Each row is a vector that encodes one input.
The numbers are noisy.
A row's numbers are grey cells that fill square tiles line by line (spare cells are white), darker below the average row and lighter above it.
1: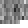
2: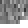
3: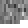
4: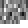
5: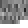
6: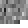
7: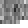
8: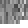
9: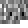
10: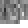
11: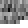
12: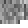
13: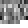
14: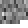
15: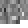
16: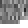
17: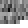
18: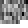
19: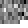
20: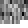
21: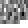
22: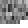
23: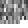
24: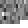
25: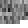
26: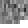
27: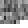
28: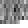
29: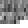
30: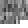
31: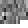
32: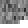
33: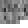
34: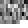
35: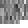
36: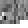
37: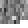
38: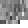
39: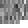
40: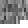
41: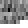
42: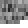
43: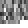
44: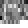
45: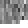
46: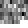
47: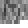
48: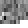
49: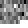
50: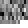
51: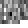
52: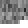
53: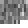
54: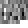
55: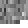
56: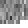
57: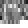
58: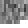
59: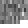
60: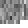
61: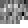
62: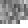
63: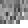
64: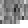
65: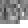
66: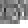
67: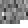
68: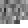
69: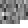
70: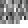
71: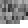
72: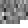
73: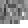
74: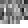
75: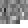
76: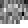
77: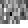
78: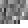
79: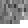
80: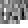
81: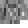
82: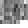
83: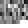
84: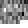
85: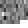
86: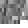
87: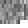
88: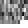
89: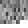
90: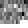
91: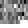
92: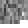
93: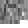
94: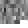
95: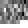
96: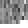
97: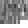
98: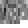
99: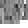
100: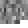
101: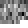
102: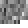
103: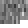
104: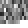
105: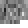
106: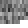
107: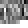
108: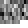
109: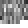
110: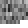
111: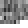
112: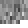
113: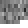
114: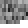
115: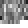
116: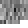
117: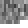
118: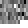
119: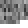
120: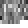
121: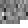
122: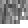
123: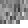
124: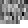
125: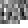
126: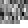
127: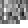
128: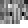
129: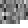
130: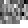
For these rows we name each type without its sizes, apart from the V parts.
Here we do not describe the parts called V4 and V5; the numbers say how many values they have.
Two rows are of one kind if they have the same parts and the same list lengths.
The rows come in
2 kinds.
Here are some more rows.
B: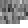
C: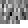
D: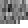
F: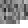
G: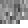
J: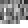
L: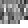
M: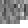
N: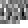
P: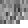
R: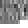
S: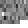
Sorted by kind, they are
B, D, F, G, M, P, R, S
C, J, L, N

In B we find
a point on a line and a node of a tree.
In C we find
a point on a line, a value of V4 and a value of V5.
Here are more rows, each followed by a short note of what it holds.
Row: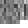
a point on a line and a node of a tree
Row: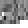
a point on a line and a node of a tree
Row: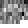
a point on a line, a value of V4 and a value of V5
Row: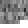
a point on a line and a node of a tree
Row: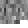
a point on a line and a node of a tree
